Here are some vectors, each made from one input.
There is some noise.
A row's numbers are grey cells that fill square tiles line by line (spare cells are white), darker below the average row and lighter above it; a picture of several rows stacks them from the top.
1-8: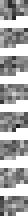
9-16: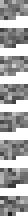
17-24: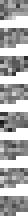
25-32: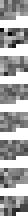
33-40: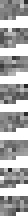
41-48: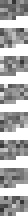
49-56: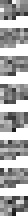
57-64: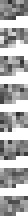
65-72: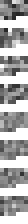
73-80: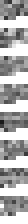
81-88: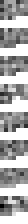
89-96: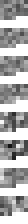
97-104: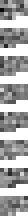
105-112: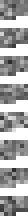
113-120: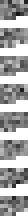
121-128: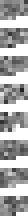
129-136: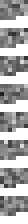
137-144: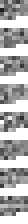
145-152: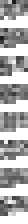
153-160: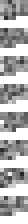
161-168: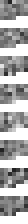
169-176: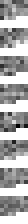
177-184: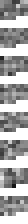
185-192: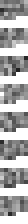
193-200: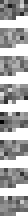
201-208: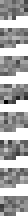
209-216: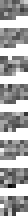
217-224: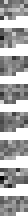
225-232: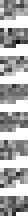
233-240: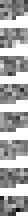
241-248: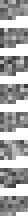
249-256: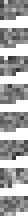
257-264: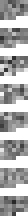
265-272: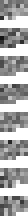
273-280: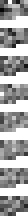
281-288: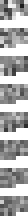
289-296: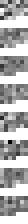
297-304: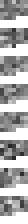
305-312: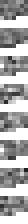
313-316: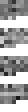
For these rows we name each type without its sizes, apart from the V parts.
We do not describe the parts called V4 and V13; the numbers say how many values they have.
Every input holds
a value of V4 and a value of V13, together with a list of points on a line.
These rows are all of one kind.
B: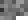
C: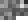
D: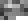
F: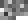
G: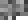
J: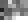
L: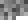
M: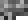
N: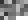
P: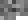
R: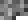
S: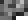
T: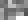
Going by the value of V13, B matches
J, N and S.
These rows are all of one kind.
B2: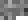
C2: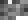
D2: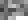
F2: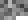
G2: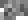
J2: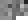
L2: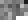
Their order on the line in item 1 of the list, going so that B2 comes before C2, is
L2, J2, B2, D2, C2, F2, G2.
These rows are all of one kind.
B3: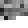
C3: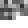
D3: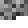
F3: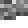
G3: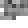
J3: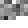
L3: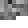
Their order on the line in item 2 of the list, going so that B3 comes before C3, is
B3, D3, G3, J3, F3, L3, C3.
